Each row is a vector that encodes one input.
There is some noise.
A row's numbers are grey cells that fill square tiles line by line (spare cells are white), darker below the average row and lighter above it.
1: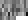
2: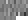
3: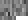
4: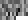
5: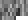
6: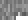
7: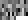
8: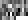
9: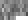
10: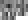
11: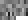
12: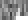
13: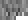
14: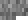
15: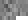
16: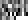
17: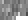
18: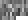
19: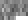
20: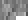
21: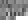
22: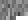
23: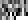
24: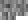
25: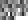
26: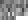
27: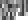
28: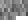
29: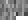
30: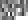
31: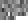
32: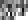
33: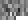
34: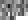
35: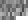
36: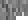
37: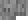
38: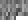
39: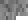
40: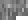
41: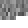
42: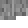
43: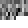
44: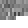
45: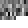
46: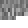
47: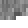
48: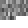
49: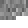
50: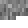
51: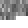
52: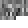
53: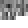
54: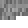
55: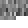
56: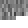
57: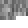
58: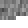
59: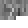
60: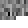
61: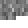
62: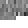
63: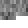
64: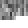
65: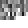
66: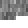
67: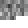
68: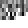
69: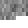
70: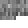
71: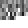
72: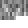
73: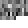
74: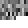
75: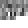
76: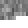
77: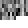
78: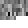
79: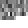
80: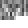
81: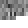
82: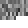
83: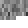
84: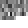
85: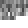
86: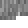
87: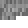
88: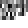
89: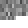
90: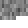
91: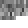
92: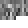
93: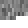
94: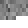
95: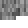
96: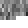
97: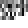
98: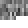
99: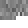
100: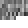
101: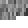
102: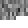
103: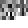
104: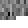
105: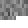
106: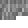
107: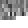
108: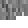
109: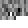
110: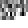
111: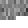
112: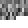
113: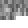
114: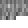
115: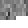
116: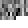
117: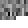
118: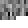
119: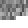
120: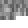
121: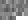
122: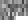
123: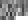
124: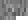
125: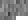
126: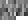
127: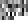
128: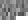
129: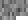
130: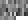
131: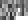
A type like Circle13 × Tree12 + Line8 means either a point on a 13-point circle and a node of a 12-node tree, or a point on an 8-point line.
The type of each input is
Label10 × Tree13.
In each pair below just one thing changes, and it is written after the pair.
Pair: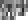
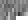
the node of the tree
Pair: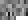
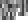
the label
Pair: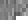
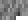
the label
